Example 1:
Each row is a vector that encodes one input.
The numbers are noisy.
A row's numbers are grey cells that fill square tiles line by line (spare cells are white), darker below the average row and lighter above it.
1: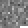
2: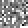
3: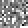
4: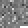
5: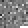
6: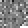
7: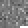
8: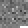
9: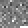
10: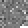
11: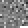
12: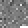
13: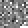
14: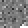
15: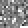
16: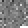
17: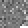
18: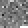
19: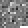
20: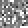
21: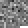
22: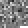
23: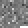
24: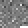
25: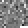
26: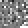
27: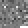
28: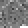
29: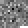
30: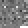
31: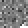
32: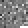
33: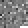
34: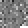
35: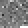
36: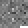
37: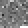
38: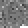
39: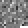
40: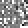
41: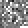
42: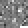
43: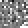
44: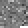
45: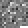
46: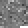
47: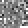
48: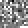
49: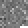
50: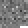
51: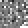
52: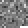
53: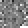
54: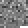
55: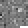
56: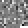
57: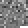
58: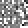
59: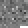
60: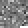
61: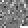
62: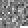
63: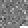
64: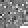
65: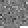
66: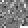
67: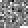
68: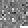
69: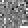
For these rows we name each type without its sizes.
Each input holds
a true/false value, together with either a point on a circle, or a fixed value.
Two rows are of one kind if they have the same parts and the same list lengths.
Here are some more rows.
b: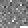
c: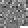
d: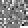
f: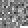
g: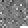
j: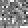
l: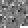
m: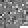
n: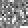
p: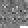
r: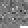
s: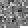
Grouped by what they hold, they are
b, c, d, f, g, j, m, n
l, p, r, s

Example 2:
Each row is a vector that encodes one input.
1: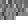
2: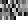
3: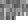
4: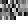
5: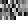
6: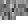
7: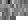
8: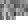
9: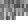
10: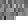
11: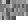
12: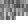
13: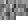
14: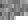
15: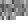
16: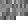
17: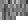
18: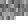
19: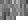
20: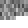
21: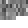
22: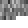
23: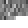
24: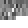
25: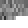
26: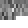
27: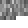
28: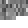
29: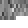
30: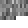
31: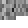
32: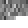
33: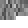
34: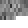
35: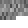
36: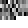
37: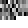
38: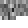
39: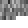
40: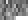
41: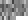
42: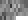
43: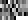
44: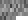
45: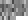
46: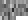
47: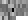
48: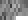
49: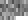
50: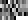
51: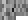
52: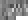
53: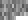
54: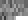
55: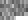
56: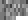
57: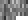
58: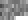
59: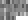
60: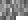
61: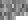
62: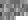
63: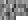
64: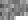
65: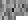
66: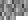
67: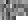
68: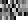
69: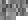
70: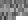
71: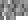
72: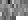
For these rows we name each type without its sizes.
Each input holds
either a fixed value, or a point on each of two lines and a true/false value.
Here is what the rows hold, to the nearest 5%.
About 10% of them hold a fixed value. The rest hold a point on each of two lines and a true/false value.
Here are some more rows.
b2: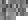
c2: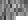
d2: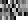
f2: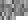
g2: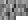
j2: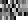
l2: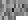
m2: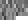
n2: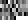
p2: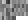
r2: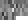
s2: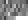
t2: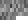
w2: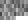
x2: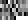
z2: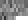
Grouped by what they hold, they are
b2, c2, f2, g2, l2, m2, p2, r2, s2, t2, w2, z2
d2, j2, n2, x2

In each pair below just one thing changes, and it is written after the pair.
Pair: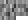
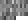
the true/false value
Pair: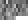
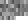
the true/false value
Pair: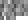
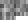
the place on one of the two lines
